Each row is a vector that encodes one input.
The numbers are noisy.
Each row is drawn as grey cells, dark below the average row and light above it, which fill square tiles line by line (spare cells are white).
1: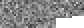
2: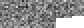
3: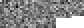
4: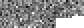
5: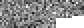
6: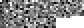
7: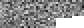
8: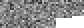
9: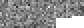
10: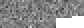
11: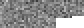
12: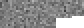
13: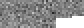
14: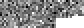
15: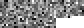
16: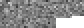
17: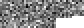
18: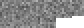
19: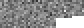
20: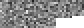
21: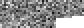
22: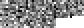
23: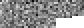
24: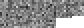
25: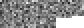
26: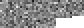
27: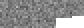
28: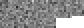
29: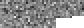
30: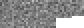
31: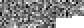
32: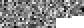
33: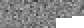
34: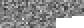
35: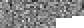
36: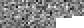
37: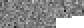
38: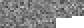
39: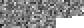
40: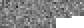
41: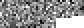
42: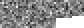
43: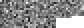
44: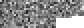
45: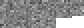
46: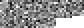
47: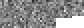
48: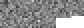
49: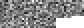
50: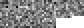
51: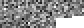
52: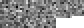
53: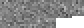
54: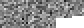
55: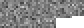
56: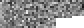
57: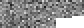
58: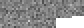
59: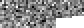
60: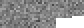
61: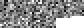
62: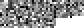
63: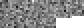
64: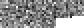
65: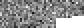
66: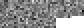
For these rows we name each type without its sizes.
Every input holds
three true/false values, together with either a fixed value, or a node of a tree.
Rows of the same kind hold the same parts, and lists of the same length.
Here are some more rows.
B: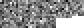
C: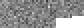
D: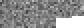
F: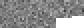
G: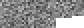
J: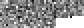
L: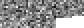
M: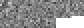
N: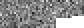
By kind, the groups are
B, C, G, J, L, M
D, F, N

